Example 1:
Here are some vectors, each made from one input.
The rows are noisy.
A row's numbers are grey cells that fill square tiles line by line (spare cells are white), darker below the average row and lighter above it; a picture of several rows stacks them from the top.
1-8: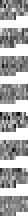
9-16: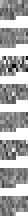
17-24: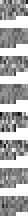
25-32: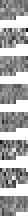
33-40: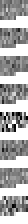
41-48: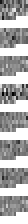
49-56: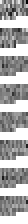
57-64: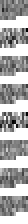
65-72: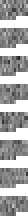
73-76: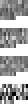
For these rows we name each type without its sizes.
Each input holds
a label.
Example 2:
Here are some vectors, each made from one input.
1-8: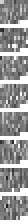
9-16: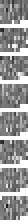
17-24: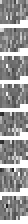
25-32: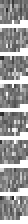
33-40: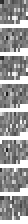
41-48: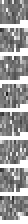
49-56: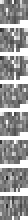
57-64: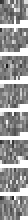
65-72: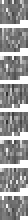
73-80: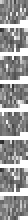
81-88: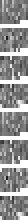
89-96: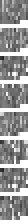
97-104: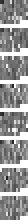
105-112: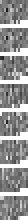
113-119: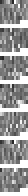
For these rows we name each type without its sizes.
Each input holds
a point on a circle.
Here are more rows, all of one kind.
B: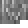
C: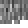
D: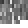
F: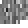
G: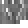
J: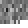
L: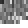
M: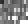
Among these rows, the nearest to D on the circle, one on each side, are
C and L.
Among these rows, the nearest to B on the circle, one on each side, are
G and M.
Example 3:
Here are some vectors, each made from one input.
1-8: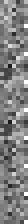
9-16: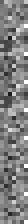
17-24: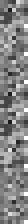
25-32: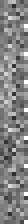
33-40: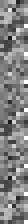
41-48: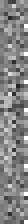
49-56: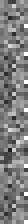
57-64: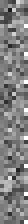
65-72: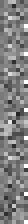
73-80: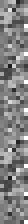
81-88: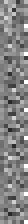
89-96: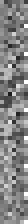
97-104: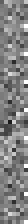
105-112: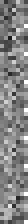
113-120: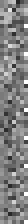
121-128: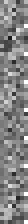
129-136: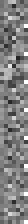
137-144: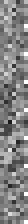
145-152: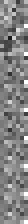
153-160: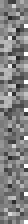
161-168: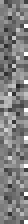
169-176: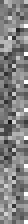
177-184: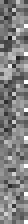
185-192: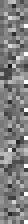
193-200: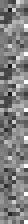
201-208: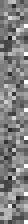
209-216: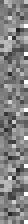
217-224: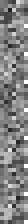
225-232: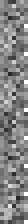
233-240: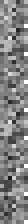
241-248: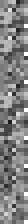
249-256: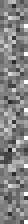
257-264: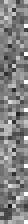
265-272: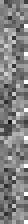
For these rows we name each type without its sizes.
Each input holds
three true/false values.
